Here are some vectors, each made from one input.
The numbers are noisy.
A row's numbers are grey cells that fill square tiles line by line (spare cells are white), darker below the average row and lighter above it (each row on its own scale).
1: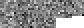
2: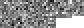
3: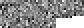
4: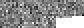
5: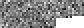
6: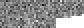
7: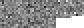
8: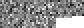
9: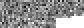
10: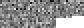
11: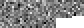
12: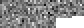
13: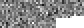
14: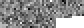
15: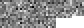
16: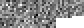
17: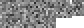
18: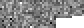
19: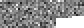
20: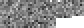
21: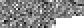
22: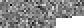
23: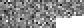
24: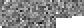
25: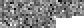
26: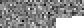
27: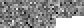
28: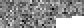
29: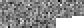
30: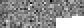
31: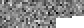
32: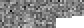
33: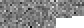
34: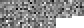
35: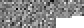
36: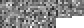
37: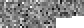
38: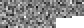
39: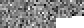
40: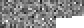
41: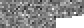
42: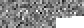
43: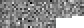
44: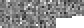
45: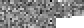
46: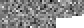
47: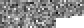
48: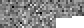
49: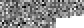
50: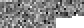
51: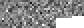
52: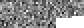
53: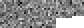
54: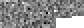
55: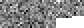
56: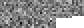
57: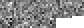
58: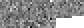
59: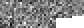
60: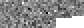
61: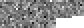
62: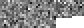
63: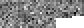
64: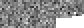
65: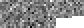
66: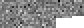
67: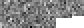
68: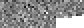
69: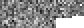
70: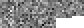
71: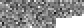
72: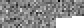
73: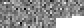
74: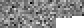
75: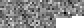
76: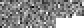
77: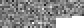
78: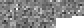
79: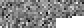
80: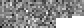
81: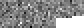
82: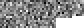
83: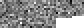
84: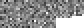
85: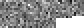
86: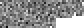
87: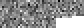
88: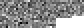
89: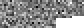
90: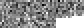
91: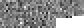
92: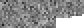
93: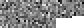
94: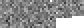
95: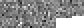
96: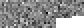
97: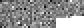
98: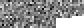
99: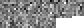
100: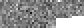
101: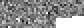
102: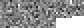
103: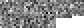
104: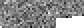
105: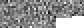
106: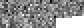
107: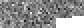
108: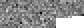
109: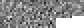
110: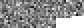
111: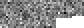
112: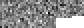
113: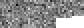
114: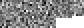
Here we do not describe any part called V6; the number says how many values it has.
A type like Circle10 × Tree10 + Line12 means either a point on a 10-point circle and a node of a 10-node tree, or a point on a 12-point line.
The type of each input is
Tree8 × (Tree8 + V6).
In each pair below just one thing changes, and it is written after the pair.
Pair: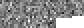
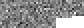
the value of V6
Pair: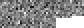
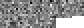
the node of the tree
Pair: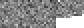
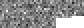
the value of V6
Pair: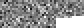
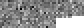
the value of V6
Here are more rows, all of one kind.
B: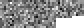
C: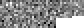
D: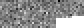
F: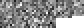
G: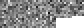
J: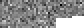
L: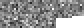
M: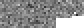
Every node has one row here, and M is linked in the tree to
C.
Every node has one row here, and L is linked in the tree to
B and G.
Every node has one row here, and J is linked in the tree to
F.
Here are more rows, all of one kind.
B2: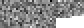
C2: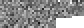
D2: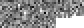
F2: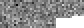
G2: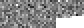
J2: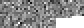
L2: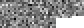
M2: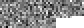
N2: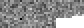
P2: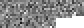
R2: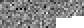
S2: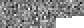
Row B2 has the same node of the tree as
C2, G2 and L2.
